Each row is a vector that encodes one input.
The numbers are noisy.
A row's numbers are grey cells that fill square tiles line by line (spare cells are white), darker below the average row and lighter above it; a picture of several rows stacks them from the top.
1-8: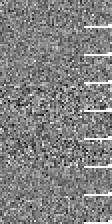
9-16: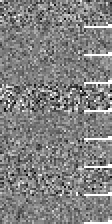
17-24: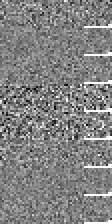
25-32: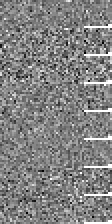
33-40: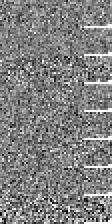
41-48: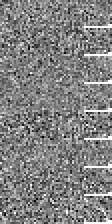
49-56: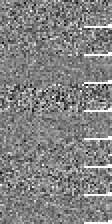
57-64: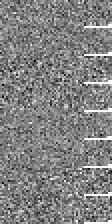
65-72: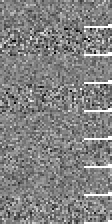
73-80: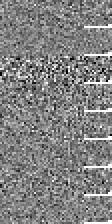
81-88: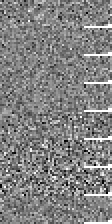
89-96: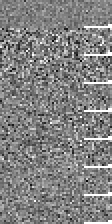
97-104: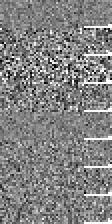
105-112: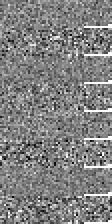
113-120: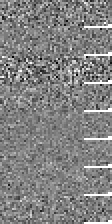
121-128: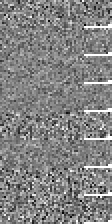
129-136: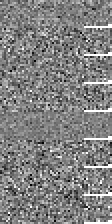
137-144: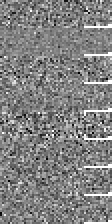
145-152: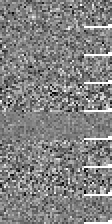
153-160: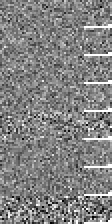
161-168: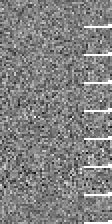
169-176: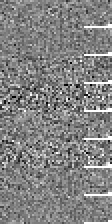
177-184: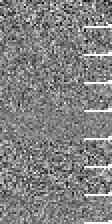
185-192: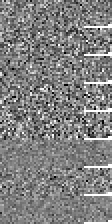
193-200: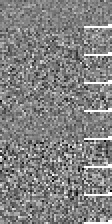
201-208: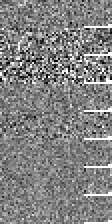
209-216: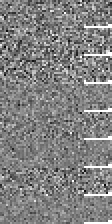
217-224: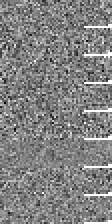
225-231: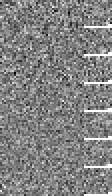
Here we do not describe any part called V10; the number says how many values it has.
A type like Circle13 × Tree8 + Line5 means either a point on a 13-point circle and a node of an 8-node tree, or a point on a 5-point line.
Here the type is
Bool × Bool × Bool × Line9 × V10 + Line7.
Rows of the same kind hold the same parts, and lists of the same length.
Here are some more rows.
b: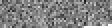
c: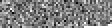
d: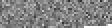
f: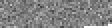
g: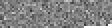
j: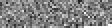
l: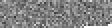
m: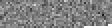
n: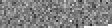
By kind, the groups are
b, d, f, g, j, l, m, n
c

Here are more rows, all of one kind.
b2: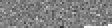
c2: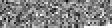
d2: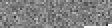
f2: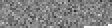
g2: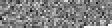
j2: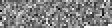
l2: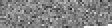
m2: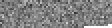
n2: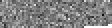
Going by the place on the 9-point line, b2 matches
d2 and f2.
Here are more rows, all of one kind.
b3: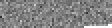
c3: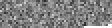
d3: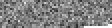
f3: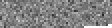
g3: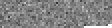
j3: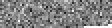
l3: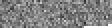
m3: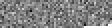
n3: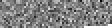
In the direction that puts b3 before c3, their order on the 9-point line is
f3, n3, b3, m3, g3, c3, l3, d3, j3.
